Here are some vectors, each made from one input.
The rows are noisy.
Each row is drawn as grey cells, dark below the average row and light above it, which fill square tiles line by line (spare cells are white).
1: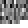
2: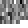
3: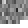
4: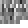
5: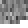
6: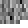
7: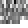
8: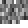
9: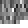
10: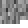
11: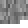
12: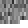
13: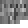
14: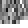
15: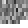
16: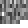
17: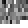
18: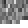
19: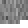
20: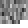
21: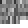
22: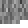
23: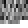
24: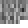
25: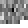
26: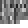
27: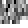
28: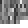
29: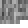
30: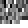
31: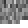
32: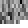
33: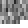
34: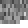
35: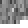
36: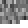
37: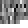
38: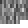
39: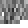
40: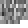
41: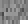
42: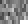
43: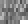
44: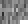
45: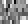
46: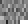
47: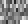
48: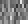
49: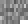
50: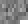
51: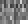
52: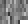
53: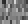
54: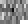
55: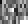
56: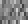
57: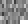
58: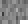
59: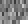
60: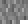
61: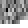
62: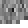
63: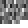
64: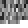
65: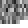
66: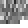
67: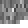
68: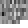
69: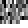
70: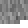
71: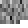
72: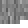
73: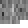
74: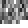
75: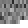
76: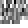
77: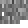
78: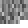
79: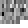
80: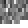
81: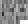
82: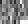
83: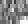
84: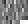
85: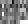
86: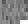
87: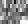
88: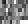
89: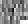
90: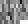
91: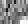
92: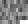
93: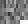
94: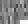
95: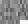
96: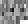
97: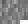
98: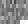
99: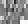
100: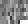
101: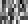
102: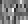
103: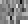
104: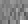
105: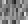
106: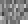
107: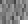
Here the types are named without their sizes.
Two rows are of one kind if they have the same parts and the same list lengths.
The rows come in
3 kinds.
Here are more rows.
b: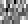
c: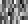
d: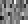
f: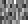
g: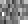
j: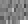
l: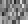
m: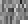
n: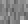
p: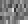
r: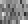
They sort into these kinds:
b, f, n
c, d, g
j, l, m, p, r

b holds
a label.
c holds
a point on a line.
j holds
a point on a circle and a label.
